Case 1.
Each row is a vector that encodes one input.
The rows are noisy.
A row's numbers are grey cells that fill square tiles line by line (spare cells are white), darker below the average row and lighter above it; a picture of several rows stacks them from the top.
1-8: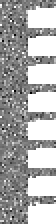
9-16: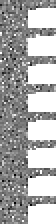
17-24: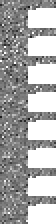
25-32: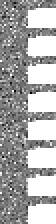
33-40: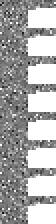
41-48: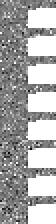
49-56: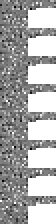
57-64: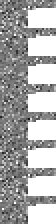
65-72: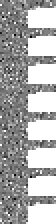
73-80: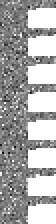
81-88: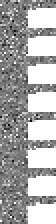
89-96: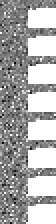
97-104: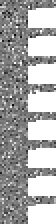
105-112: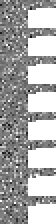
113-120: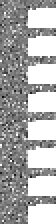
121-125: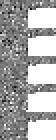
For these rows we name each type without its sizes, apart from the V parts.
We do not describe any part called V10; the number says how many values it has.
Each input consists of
a true/false value, together with either a point on each of two lines, or a value of V10.
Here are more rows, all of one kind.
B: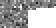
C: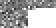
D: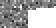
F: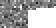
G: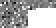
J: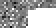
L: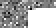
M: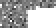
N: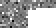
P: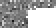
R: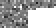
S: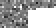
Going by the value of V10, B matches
D, F, R and S.
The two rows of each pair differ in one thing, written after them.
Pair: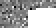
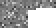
the true/false value
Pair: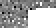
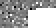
the place on one of the two lines
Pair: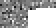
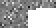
the true/false value
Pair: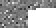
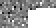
the true/false value
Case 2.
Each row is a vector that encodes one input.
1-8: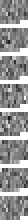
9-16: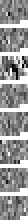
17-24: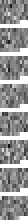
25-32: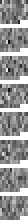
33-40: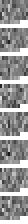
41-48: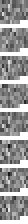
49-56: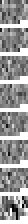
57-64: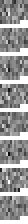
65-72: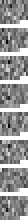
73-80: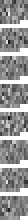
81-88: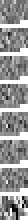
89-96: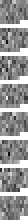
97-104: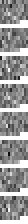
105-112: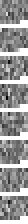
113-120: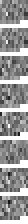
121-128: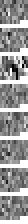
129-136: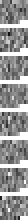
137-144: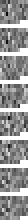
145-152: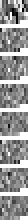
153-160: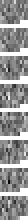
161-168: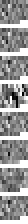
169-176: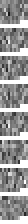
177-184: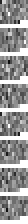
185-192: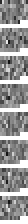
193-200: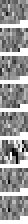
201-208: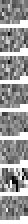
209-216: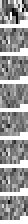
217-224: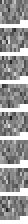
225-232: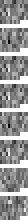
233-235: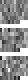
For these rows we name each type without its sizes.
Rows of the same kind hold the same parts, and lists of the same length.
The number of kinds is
4.
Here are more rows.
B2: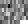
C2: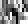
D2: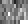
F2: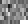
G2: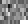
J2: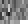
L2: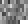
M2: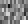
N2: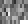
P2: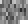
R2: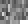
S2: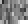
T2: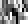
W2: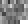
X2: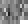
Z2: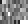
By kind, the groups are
B2, D2, F2, G2, M2, N2, Z2
C2, T2
J2, R2, X2
L2, P2, S2, W2

